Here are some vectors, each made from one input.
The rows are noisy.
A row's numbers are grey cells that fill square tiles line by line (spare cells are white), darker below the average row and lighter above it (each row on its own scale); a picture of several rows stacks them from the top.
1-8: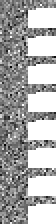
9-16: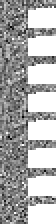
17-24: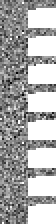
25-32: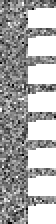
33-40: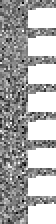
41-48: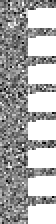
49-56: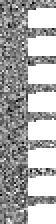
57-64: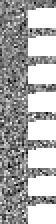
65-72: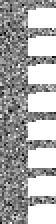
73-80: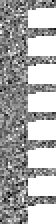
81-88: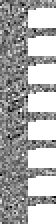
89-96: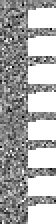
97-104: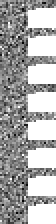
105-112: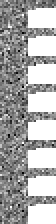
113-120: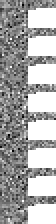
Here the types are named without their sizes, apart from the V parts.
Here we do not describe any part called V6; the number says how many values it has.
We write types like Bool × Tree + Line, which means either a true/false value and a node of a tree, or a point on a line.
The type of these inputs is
Bool × (Tree + V6).
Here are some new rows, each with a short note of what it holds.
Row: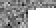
a node of a tree and a true/false value
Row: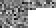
a node of a tree and a true/false value
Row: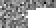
a true/false value and a value of V6
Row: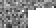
a node of a tree and a true/false value
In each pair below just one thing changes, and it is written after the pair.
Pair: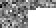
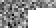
the true/false value
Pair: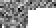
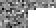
the true/false value
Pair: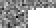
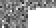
the true/false value
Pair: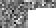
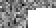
the true/false value
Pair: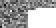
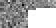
the true/false value
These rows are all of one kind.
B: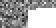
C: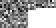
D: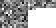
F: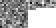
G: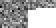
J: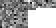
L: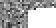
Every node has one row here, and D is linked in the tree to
B, C and J.
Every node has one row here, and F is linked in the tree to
J.
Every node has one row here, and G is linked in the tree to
C.
